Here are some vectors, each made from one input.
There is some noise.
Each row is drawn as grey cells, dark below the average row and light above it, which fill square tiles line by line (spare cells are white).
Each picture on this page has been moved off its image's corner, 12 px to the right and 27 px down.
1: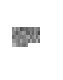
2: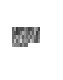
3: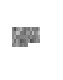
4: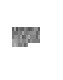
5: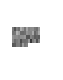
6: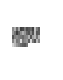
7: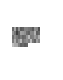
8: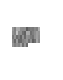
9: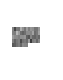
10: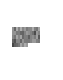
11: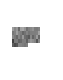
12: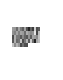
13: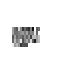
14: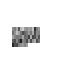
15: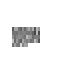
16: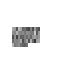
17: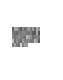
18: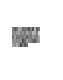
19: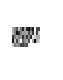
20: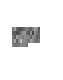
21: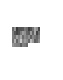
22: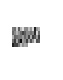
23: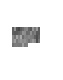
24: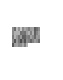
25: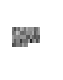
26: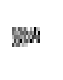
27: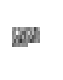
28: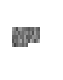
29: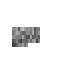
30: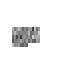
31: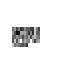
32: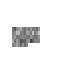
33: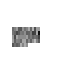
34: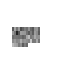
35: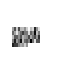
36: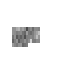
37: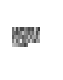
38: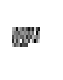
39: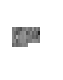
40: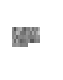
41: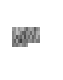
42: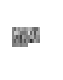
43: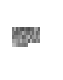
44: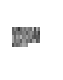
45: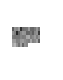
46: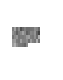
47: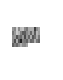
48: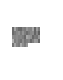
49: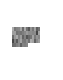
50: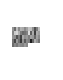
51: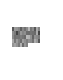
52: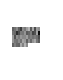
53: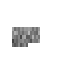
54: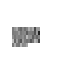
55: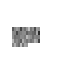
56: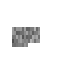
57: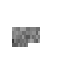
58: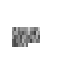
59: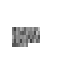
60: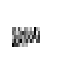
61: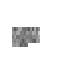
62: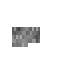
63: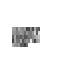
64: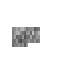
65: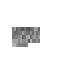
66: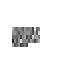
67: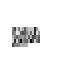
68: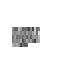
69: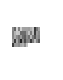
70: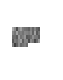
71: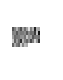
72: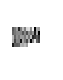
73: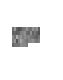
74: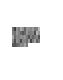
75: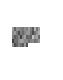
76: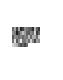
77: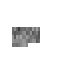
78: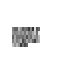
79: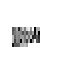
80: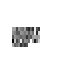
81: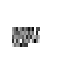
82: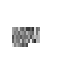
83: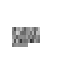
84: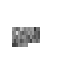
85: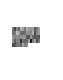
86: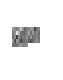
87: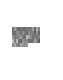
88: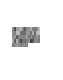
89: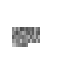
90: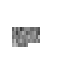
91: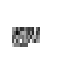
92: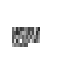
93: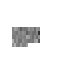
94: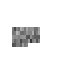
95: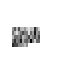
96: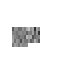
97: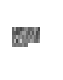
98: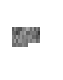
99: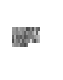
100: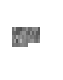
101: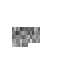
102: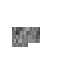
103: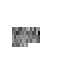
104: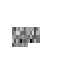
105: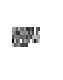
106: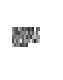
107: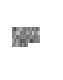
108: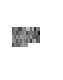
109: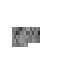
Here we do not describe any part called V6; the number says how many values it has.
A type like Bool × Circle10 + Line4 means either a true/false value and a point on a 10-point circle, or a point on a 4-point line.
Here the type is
Bool × Line4 × (Line5 + V6).
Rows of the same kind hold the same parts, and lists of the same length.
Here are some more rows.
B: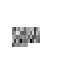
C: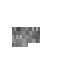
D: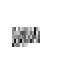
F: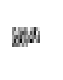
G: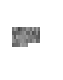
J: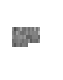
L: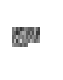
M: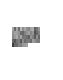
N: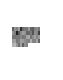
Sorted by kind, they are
B, D, F, J, M
C, G, L, N

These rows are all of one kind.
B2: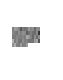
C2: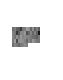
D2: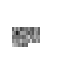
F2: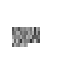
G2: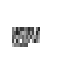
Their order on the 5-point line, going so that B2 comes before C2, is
F2, G2, B2, C2, D2.
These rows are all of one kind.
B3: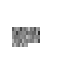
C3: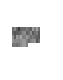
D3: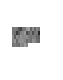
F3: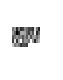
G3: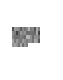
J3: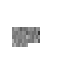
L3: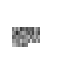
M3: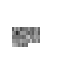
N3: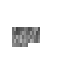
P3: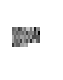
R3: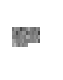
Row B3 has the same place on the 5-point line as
D3, P3 and R3.
